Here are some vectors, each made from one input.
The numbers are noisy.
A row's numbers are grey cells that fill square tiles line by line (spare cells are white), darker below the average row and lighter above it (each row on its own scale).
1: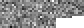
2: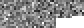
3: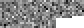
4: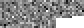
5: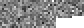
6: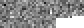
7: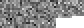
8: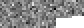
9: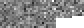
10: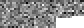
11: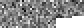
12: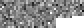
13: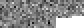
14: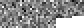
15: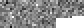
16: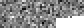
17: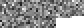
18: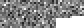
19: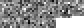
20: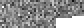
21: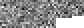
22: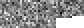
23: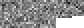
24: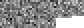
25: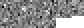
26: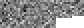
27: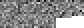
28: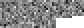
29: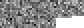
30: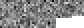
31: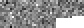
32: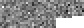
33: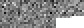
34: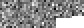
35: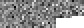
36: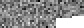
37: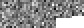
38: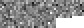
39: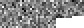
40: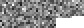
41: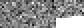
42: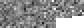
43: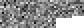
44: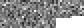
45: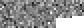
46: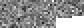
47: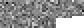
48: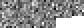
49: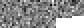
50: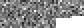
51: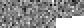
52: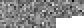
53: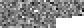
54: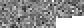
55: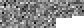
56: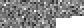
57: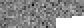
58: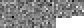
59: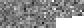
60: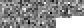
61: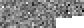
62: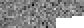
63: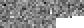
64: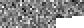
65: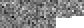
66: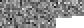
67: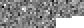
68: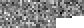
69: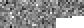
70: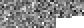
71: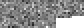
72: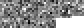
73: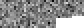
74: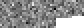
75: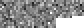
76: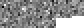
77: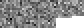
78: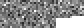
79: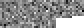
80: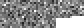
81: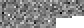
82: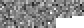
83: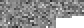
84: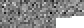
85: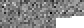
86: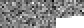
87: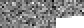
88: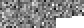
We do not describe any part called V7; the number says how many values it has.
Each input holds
one of 5 labels, a true/false value and a value of V7.
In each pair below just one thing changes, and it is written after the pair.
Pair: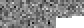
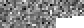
the true/false value
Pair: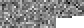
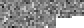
the true/false value
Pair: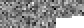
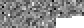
the value of V7
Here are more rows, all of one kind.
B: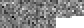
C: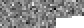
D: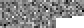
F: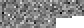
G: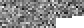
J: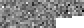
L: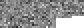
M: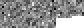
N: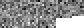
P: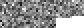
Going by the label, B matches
D, J and P.
